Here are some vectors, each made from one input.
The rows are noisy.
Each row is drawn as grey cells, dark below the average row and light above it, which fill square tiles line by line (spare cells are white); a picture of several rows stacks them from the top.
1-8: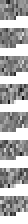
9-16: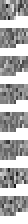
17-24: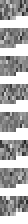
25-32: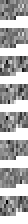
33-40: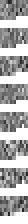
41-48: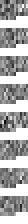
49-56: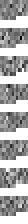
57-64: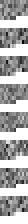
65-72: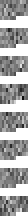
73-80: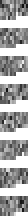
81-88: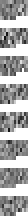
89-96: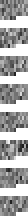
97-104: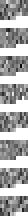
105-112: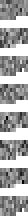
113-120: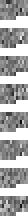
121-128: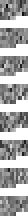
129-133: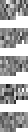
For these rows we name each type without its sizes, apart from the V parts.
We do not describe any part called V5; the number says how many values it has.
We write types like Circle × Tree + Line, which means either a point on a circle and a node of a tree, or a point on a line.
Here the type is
Bool × Bool × Bool × Bool + List(Line × V5).
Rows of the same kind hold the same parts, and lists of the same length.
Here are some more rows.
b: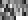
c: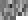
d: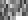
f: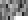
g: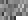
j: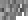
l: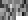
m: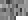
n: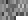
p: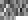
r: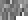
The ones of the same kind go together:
b, l
c, g, j, m, n, p, r
d
f

